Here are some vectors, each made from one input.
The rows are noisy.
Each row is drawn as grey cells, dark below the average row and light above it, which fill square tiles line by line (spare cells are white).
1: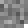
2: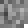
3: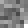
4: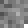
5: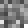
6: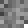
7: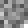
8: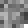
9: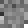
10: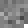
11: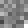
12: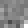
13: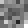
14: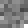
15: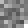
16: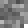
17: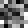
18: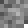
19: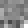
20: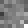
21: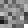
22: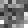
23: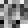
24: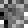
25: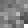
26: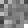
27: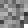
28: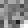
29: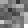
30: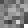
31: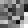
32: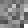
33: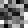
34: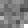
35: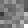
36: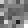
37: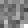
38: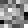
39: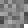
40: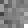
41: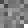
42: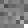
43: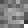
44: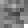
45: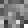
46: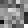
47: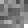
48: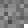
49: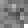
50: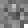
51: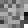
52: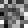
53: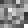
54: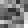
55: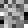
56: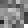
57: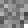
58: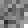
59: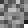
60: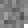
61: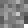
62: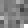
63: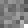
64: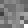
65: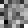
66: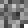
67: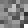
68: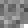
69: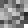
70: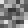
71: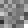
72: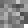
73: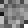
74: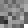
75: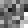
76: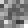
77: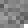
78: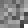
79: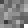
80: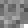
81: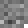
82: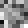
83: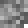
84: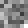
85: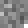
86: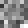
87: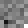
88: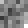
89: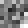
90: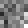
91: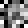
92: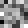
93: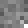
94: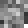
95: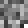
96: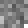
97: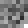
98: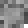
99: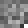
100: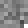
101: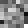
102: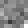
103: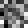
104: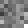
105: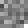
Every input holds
one of 9 labels, together with either a fixed value, or three true/false values.
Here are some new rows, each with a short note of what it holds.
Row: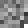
one of 9 labels
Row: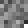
one of 9 labels and three true/false values
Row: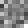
one of 9 labels
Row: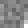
one of 9 labels and three true/false values
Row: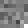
one of 9 labels and three true/false values
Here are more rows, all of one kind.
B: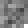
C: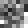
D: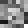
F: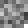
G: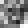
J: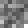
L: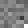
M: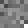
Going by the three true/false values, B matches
F and J.
